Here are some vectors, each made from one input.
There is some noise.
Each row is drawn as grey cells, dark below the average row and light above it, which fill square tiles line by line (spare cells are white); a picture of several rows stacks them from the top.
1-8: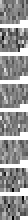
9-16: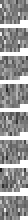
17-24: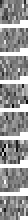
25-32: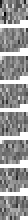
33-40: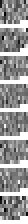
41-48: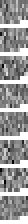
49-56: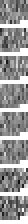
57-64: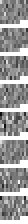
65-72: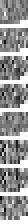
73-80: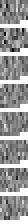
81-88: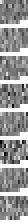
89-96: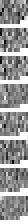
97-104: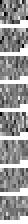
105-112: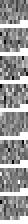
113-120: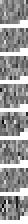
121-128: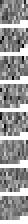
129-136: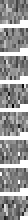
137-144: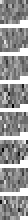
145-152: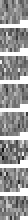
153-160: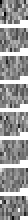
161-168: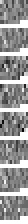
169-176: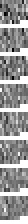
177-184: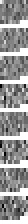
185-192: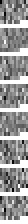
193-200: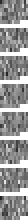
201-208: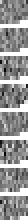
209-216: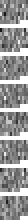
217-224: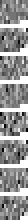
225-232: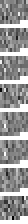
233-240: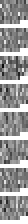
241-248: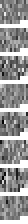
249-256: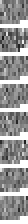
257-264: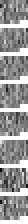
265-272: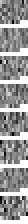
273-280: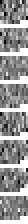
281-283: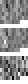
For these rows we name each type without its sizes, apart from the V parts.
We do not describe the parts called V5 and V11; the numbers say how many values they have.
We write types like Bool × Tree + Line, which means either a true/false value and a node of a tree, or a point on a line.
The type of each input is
(Bool × Circle + V11) × V5.
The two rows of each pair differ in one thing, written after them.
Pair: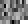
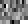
the place on the circle
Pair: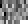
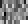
the place on the circle
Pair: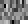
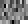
the place on the circle
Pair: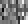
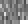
the value of V5
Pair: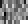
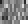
the true/false value
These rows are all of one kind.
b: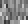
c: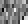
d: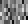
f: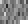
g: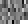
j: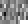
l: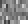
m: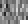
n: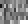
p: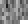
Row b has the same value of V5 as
j, l, m and n.
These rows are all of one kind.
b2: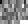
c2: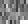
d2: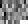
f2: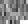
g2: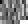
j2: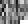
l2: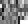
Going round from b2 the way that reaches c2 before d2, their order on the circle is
b2, l2, j2, f2, c2, d2, g2.
